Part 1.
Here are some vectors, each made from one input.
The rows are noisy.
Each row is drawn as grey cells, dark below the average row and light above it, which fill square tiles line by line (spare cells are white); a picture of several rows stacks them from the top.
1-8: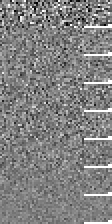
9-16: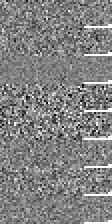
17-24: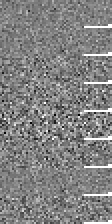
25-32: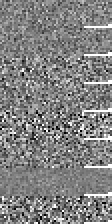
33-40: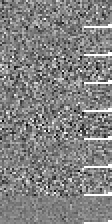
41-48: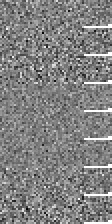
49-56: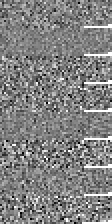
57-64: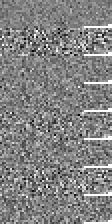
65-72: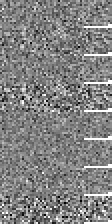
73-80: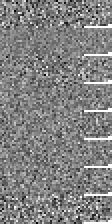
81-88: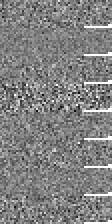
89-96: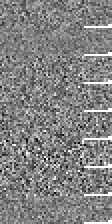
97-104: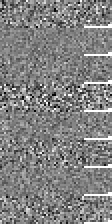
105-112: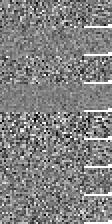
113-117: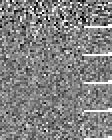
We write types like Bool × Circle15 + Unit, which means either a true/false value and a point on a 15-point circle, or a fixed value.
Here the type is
Line11.
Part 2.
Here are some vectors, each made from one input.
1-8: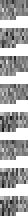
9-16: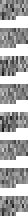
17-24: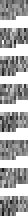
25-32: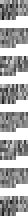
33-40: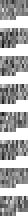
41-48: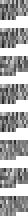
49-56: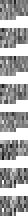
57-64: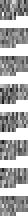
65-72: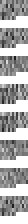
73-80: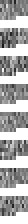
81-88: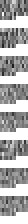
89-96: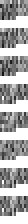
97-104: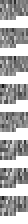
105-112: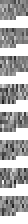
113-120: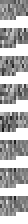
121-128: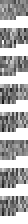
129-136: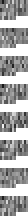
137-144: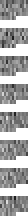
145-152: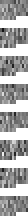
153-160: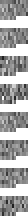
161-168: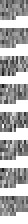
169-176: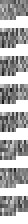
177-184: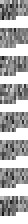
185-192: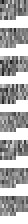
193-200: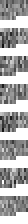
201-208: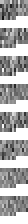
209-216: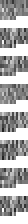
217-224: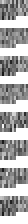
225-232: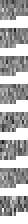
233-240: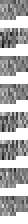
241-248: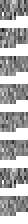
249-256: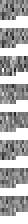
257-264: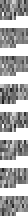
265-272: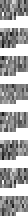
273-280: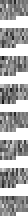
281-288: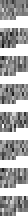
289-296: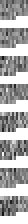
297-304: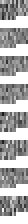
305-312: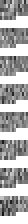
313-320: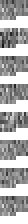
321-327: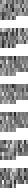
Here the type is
Line10.
